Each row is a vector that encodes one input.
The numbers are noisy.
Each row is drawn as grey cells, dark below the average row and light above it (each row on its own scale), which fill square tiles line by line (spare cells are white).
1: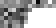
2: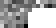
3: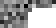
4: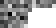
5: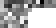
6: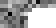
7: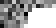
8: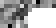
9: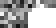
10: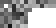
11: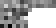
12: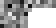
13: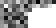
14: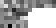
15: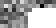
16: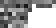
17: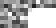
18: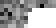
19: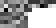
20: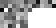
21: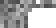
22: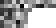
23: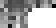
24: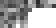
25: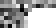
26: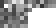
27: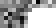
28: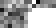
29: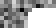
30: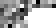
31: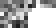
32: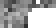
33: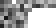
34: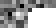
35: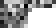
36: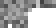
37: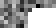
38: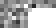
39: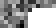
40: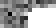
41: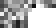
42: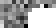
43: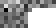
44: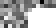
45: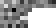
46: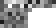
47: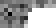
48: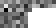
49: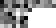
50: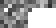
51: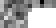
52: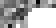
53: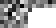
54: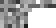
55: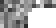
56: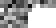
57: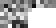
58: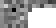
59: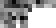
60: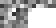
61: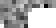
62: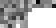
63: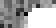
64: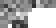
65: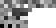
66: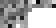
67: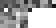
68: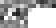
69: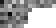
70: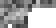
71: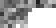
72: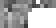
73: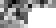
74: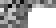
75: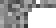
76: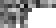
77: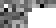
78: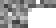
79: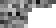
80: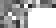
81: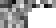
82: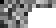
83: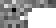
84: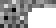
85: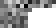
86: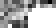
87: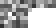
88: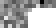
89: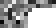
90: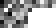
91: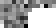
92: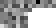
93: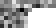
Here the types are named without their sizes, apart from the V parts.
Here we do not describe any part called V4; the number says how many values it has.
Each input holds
a point on a circle and a true/false value, together with either a point on a line, or a value of V4.
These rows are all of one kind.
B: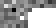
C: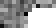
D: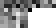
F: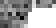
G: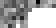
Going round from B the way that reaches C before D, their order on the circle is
B, F, C, G, D.
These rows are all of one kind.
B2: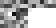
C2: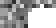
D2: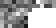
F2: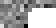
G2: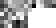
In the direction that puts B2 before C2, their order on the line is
G2, B2, C2, D2, F2.
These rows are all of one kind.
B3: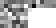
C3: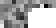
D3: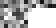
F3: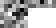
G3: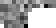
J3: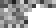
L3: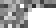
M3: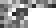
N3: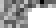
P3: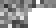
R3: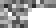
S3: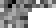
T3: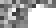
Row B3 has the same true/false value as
P3 and R3.
